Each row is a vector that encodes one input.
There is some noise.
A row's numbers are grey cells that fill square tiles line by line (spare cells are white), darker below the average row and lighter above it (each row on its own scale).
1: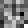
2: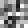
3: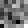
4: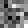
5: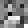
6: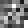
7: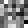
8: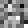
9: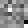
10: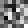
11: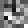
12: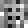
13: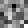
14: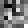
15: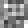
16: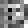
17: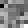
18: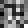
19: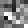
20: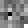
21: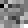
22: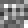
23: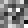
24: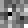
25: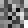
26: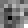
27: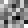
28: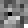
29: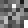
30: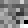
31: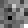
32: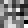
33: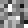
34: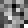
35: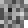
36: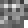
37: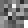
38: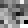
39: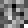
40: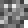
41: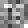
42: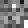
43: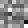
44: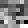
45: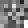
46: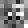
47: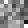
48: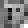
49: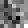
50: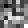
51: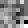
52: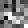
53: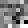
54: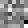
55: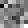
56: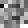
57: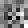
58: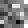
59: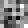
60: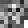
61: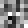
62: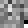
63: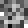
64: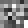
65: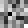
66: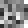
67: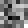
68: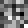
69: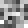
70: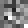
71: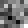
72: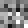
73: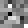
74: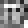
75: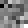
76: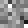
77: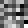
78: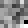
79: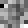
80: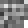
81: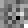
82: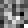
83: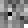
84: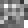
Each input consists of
either one of 7 labels and a true/false value, or a node of a 7-node tree.
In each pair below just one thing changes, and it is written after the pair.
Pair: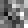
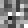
the label
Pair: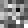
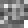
the true/false value
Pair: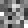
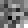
the label
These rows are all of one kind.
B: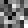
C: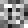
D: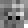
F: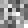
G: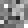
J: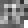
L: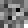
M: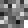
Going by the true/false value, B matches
D and L.
